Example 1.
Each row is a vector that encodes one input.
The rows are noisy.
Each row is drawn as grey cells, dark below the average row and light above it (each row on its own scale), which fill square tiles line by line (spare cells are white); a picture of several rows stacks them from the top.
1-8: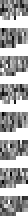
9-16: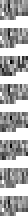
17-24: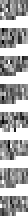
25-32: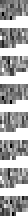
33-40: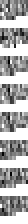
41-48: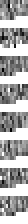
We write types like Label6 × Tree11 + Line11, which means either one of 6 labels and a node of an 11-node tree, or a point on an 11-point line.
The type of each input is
List2(Line6).
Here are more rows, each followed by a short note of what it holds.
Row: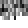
the empty list
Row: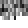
the empty list
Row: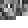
a list of two items
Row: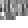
a list of one item
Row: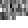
a list of two items
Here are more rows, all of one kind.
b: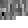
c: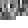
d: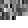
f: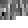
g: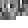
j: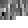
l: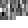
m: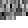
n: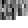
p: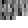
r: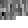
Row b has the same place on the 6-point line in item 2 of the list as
m and r.
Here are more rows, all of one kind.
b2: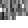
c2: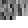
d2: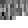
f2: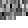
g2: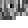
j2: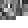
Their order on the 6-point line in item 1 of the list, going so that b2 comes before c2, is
j2, g2, f2, b2, d2, c2.
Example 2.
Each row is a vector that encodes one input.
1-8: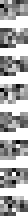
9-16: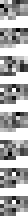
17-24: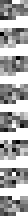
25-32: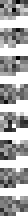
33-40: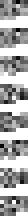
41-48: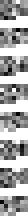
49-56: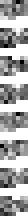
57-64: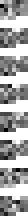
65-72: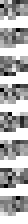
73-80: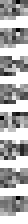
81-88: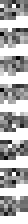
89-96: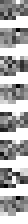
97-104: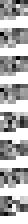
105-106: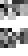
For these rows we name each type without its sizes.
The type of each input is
List(Line).
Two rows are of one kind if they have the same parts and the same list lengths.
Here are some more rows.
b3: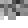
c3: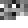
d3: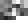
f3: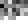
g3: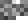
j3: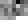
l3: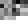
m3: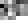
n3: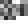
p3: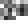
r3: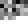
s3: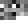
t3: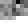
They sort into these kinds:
b3, f3, j3, l3, m3, r3, t3
c3, s3
d3, g3, n3, p3

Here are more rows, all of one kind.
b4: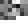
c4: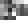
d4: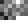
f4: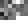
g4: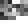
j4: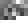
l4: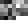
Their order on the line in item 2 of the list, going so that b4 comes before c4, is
g4, f4, b4, d4, j4, c4, l4.
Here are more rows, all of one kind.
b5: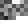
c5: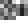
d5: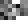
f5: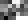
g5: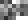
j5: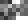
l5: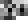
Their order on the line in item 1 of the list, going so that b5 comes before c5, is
d5, b5, j5, f5, g5, l5, c5.
